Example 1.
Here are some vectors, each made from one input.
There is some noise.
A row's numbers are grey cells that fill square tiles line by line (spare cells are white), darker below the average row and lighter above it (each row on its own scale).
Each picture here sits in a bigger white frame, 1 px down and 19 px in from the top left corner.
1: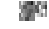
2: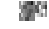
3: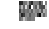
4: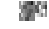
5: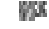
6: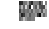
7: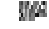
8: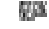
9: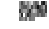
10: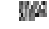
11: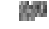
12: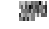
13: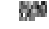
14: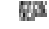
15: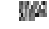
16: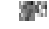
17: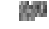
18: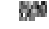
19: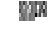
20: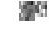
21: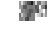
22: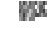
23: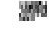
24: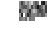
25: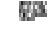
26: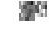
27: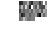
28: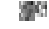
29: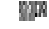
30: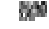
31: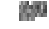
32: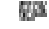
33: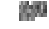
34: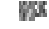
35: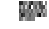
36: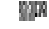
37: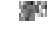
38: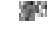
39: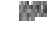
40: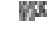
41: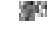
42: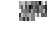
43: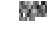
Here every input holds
a point on a 9-point line.
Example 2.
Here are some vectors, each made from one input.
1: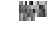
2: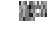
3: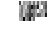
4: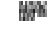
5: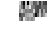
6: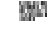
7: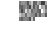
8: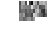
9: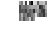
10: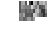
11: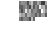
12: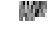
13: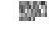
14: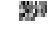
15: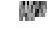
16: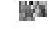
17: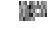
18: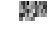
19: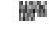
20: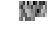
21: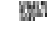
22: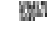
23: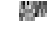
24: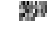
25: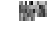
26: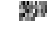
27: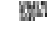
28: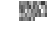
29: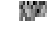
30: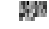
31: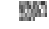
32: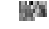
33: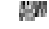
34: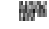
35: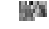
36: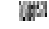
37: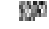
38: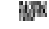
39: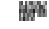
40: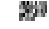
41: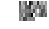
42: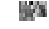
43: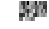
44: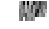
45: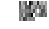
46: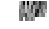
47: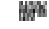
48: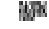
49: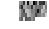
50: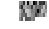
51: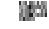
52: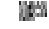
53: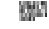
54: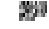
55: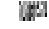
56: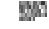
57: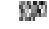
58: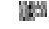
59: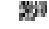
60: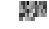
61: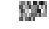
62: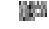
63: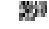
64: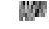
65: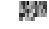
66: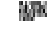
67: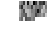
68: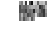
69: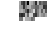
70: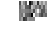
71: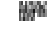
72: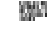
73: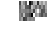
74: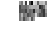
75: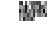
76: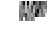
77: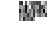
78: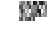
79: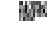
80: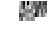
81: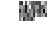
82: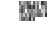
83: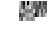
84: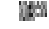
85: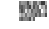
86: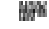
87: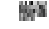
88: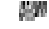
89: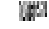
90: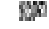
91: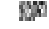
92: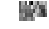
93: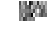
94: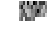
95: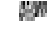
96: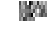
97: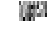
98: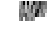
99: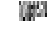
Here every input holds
a point on a 15-point line.
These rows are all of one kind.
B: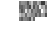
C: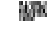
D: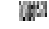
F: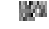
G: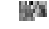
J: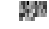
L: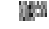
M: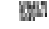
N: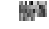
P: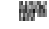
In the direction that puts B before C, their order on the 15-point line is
J, B, M, D, L, F, G, N, P, C.
